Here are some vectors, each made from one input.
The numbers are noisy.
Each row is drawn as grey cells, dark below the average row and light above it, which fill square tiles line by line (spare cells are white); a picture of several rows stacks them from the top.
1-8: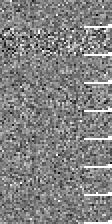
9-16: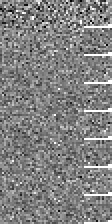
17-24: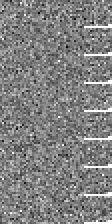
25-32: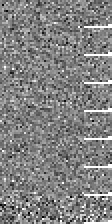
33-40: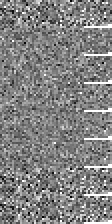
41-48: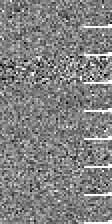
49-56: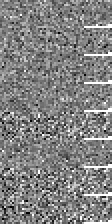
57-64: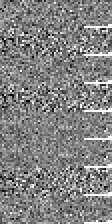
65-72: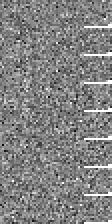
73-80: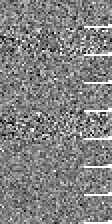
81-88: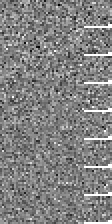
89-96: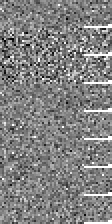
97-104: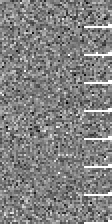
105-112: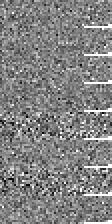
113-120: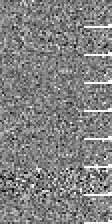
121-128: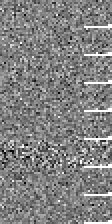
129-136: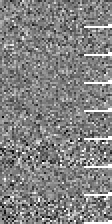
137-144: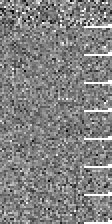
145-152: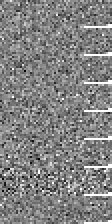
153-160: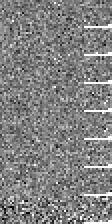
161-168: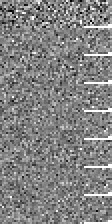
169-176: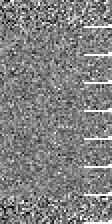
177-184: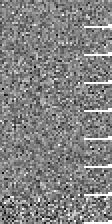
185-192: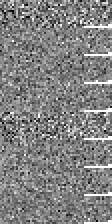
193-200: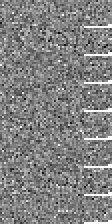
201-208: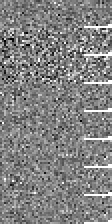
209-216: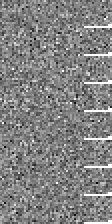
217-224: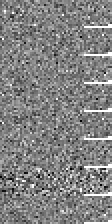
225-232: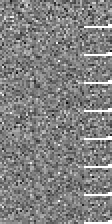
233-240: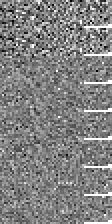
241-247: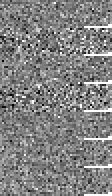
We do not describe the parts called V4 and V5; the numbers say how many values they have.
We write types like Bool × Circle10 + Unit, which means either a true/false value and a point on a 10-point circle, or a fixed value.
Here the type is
(Label7 + Line6) × V5 + V4.
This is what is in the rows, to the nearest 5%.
About 15% of them hold a value of V4. The rest hold a value of V5, together with either one of 7 labels, or a point on a 6-point line.
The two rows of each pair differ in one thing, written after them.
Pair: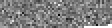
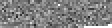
the place on the 6-point line
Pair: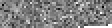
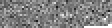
the value of V5
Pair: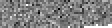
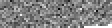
the place on the 6-point line
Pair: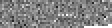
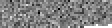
the value of V5
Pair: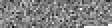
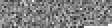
the place on the 6-point line
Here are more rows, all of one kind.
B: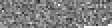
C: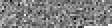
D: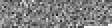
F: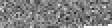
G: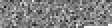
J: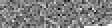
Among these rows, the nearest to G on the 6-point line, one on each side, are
B and D.
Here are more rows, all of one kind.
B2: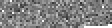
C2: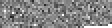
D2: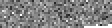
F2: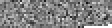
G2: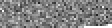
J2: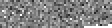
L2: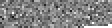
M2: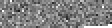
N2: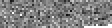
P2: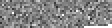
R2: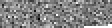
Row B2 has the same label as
C2, D2, J2 and M2.
